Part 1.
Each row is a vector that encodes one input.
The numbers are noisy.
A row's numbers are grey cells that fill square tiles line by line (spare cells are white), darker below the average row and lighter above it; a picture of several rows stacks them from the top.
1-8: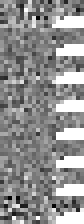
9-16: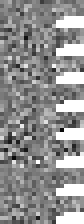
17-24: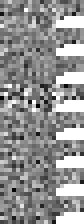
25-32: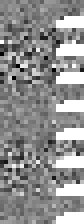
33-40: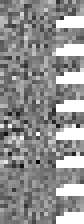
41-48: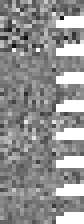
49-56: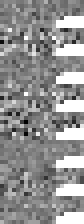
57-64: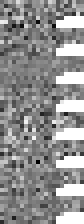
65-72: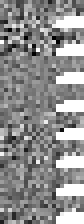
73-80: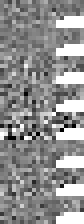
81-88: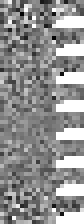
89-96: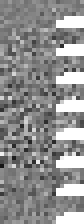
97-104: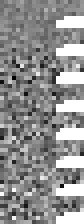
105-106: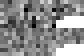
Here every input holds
either a point on a 9-point line, or a node of each of two 10-node trees.
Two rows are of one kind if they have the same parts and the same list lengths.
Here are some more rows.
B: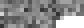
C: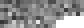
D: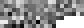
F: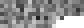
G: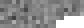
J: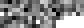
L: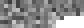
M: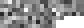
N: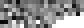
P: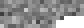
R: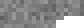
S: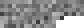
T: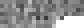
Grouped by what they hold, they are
B, F, J, L, R, S, T
C, D, G, M, N, P

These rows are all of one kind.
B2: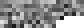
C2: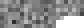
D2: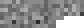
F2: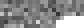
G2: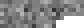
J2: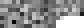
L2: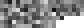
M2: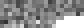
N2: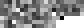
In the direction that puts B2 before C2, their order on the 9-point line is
G2, F2, M2, B2, L2, N2, D2, J2, C2.
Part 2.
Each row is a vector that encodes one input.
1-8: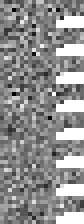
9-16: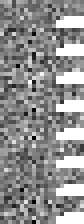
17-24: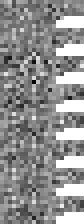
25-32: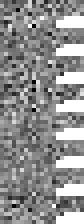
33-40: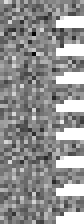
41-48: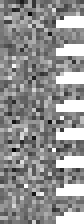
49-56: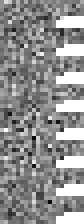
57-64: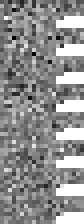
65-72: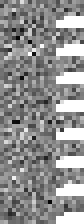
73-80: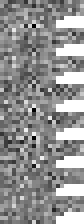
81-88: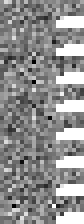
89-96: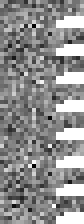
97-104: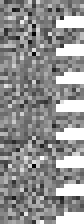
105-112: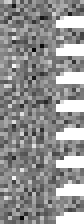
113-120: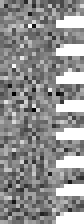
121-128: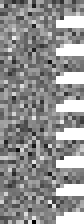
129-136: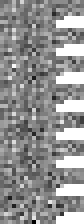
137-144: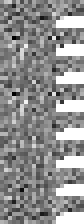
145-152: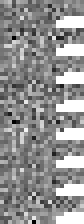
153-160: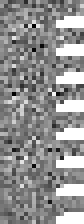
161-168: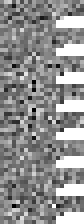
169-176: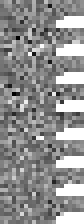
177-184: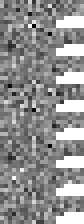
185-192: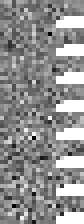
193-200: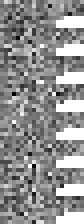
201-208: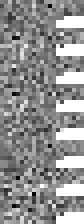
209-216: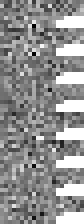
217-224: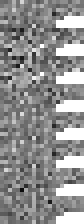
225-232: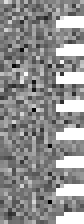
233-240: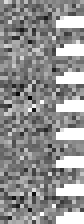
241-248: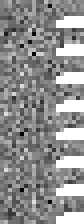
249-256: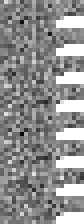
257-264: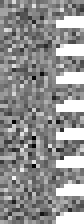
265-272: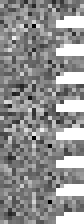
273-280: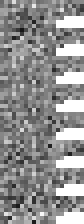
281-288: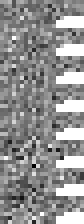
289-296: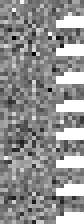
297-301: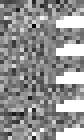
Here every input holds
either a point on a 14-point circle and a point on a 12-point line, or four true/false values.
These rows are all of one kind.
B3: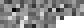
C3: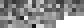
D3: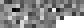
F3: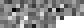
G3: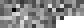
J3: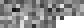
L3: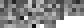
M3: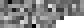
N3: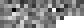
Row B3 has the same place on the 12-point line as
D3, F3 and J3.
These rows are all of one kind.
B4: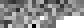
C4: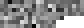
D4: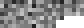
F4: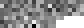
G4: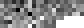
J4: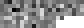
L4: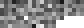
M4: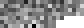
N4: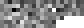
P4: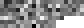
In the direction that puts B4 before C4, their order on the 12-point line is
L4, D4, M4, F4, B4, G4, N4, J4, C4, P4.
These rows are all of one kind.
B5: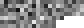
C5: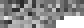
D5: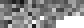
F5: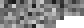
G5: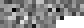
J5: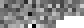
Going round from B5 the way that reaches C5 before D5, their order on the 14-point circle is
B5, J5, C5, G5, F5, D5.
